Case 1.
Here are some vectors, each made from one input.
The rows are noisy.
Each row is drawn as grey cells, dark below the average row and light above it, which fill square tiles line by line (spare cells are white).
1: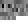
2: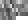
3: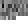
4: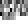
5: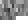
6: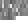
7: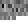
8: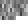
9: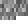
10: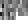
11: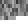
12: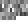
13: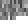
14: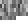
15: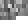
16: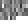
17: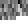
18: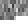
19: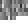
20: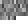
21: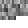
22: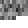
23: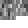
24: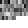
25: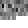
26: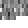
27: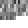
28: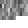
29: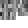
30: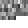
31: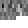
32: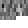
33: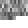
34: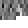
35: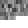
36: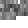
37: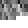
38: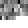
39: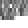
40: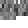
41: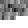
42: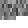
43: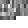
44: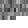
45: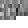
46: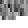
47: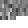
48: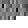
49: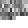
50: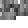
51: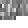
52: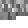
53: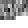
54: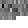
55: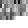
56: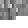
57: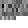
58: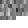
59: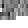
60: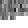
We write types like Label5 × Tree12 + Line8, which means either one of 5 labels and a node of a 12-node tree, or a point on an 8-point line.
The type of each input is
Bool × Circle6.
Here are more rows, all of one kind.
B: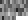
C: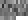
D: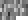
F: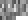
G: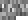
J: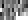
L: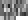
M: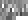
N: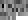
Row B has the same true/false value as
F, G and M.
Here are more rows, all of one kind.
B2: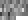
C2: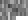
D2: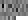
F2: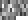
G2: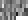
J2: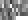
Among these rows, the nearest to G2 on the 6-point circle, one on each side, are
C2 and J2.
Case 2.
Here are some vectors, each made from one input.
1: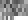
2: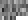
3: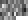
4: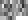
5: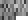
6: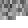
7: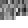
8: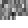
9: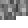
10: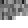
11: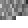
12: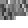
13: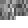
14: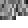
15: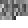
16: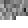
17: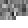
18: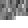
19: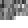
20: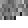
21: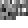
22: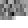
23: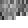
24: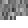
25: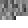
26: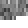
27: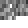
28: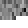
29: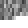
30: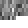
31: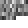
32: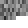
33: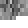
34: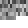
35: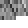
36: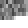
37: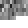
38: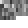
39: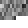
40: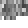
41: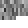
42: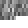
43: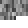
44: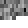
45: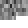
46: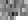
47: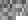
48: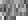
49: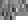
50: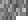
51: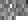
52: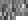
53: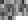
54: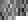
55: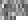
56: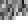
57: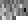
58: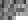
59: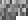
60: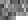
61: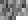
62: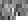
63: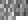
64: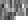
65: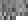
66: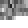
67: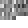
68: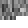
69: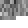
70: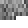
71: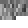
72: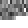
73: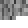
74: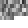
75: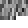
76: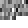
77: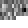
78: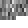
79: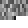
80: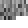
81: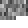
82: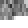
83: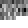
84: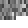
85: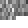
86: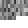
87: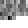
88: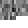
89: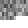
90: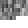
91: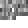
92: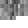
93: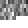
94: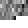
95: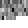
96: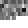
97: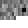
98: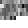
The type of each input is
Circle6 × Tree10.
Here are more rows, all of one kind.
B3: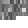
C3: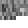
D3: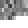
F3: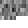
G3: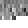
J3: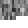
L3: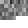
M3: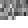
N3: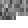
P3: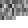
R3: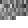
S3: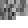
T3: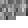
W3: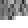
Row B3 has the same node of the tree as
C3, F3 and J3.
